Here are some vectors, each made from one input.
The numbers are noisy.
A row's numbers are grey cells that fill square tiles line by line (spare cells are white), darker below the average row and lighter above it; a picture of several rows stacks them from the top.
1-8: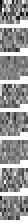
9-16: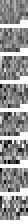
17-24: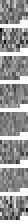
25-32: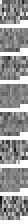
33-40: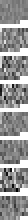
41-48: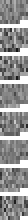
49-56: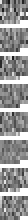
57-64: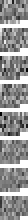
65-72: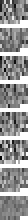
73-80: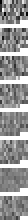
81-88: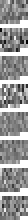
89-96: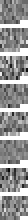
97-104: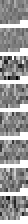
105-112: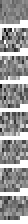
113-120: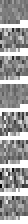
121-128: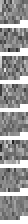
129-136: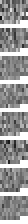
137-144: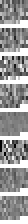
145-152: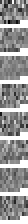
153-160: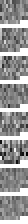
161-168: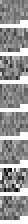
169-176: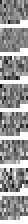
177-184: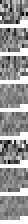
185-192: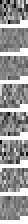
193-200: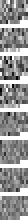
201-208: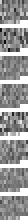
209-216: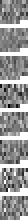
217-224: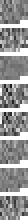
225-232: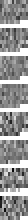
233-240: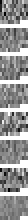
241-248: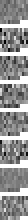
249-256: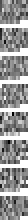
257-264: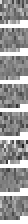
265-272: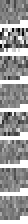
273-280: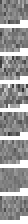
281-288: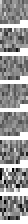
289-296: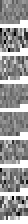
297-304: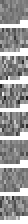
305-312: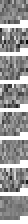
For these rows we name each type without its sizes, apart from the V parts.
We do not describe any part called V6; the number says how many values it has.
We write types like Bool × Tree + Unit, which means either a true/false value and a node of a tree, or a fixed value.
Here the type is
(Bool × Bool × Bool + Line) × Line × List(V6).
